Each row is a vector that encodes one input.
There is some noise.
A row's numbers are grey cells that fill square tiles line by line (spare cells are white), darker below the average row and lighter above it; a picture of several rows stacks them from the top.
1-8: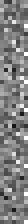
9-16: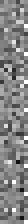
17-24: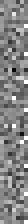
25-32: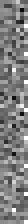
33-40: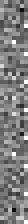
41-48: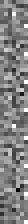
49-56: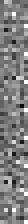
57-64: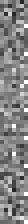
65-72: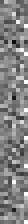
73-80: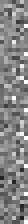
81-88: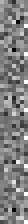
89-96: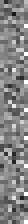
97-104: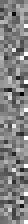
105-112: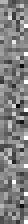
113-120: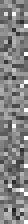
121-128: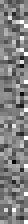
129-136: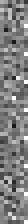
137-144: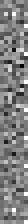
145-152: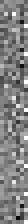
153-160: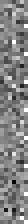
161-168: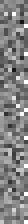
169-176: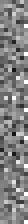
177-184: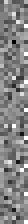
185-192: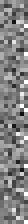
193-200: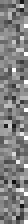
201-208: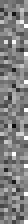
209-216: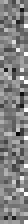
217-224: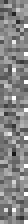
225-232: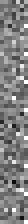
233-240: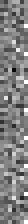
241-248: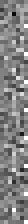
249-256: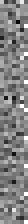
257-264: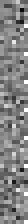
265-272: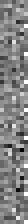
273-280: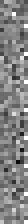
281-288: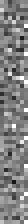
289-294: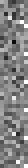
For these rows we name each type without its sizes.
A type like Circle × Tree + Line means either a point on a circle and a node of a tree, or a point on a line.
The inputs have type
Bool × Bool × Bool × Bool × Circle.
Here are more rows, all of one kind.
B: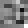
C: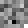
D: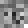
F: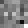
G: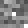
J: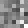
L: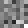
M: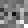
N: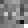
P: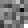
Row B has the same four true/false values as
F and N.
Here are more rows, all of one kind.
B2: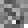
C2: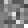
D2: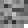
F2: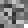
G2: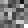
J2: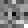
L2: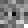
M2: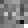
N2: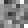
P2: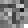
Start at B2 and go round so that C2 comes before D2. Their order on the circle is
B2, J2, L2, M2, C2, D2, N2, F2, P2, G2.
